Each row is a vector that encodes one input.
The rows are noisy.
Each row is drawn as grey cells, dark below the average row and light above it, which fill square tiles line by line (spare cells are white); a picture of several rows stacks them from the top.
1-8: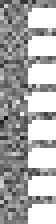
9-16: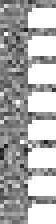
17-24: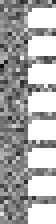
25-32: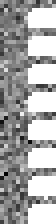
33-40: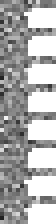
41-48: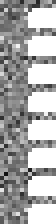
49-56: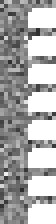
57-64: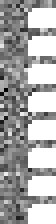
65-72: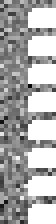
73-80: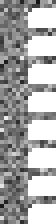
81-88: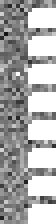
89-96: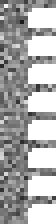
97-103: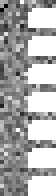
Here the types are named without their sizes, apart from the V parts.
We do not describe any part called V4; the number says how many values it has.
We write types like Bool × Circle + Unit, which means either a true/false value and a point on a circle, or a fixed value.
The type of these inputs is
Bool × Bool × Bool × (Tree + V4).
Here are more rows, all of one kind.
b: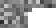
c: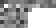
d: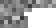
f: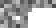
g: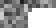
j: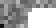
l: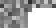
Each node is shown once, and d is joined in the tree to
b and f.
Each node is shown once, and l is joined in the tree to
f and j.
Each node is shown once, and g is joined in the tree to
c and f.
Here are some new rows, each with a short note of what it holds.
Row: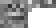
three true/false values and a value of V4
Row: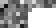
three true/false values and a value of V4
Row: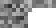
three true/false values and a value of V4
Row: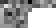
a node of a tree and three true/false values
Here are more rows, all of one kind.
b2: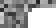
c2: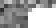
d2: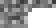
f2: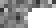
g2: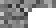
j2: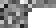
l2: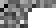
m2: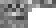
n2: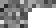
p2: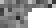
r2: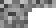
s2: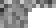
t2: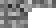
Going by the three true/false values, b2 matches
g2 and l2.
